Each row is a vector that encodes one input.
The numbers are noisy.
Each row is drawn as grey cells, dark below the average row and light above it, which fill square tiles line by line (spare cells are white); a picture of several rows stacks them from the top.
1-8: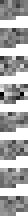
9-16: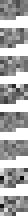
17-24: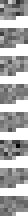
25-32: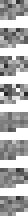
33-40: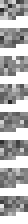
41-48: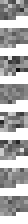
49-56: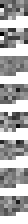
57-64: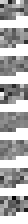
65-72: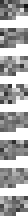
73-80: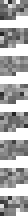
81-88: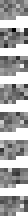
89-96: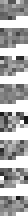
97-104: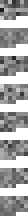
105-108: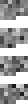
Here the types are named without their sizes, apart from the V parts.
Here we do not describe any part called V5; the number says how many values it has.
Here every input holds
a list of items, each a true/false value and a value of V5.
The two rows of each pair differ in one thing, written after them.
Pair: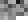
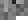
the value of V5 in item 1 of the list
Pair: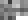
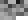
the value of V5 in item 1 of the list
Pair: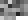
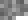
the true/false value in item 1 of the list
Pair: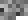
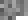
the value of V5 in item 2 of the list
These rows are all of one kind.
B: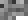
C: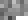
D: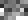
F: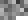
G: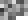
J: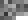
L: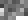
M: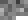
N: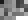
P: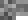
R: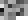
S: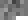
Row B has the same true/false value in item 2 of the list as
C and N.
